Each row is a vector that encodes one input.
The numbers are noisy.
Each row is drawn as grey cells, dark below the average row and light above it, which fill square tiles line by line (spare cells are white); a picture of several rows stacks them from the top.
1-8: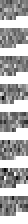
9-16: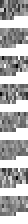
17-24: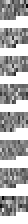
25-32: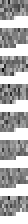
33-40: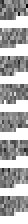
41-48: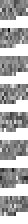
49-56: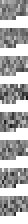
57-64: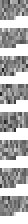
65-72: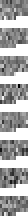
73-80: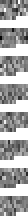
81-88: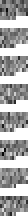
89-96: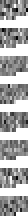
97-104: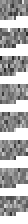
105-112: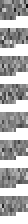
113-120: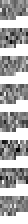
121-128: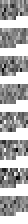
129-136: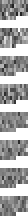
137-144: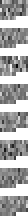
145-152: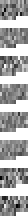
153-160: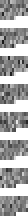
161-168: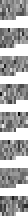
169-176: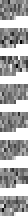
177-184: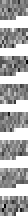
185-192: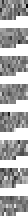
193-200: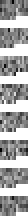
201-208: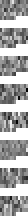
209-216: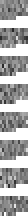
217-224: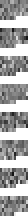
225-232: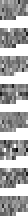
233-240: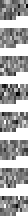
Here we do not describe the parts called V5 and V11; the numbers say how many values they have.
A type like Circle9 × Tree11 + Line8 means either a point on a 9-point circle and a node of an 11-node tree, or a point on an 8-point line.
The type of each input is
(Bool × Bool × Bool + Unit) × Label6 × V11 + V5.
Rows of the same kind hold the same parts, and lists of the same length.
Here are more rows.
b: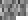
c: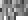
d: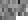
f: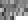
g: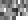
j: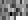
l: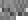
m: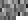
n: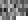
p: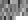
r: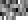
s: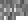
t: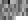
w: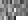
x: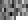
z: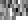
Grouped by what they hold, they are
b, c, d, j, l, m, p, s, t, x
f, n, w
g, r, z

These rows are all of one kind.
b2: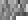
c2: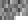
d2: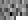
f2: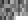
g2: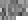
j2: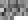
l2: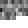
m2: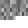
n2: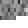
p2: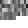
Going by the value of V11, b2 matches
c2, j2, l2 and m2.
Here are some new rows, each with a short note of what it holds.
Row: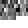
a value of V5
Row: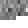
one of 6 labels, three true/false values and a value of V11
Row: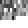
a value of V5
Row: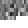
one of 6 labels, three true/false values and a value of V11
